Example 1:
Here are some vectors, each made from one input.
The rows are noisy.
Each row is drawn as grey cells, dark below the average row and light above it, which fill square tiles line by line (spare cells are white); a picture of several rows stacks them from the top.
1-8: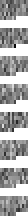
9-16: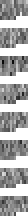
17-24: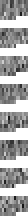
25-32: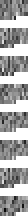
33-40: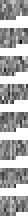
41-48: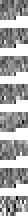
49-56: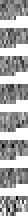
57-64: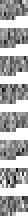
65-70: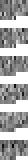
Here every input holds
either a fixed value, or one of 8 labels and four true/false values.
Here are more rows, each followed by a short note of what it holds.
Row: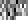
a fixed value
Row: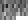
one of 8 labels and four true/false values
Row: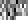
a fixed value
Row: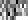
a fixed value
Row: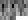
one of 8 labels and four true/false values
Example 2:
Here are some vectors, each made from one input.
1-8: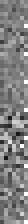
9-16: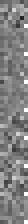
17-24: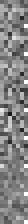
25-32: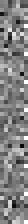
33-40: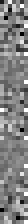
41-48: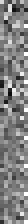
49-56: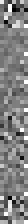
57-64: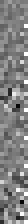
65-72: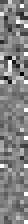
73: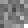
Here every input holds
either a point on a 7-point line, or a point on an 8-point line.
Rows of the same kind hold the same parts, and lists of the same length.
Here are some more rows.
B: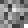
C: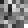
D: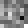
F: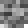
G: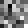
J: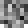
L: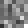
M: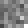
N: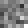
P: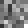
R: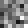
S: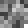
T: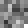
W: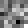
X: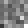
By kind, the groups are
B, D, F, J, S, W
C, G, L, M, N, P, R, T, X

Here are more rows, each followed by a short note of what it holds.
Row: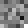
a point on a 7-point line
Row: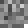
a point on an 8-point line
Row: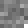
a point on an 8-point line
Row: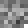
a point on a 7-point line
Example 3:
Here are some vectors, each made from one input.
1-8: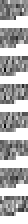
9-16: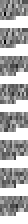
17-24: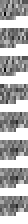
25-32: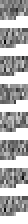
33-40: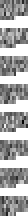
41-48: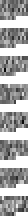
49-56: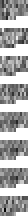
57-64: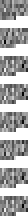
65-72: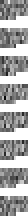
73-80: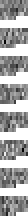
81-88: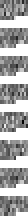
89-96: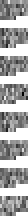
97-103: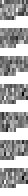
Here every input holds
either one of 5 labels, or three true/false values.
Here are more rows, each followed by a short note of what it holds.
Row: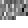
three true/false values
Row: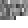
one of 5 labels
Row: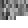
one of 5 labels
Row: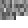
one of 5 labels
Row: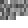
one of 5 labels
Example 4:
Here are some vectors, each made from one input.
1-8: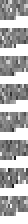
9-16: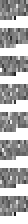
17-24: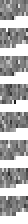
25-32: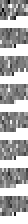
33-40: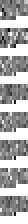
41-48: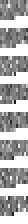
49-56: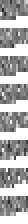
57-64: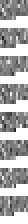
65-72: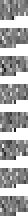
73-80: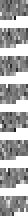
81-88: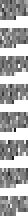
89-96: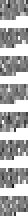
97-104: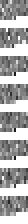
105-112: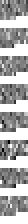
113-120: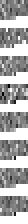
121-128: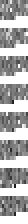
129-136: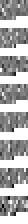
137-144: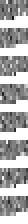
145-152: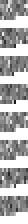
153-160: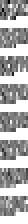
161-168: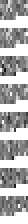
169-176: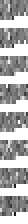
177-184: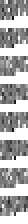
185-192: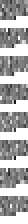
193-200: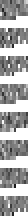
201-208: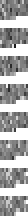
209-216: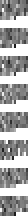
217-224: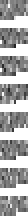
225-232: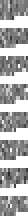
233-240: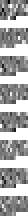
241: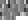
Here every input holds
a list of up to two points on a 10-point line.
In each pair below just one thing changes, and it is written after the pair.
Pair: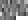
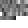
the place on the 10-point line in item 2 of the list
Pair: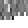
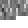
the place on the 10-point line in item 1 of the list
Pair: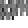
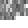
the place on the 10-point line in item 1 of the list
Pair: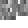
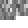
the place on the 10-point line in item 2 of the list
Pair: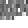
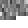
the place on the 10-point line in item 1 of the list
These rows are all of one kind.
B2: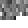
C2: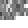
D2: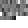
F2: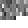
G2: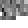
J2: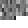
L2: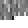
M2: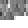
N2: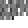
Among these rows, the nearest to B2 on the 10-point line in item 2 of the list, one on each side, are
F2 and L2.
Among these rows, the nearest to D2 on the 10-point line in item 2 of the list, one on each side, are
J2 and L2.
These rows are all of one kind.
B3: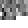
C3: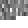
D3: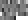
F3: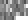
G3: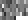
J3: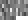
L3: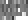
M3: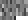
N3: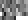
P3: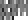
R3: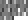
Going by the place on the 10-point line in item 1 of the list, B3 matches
G3, M3 and N3.
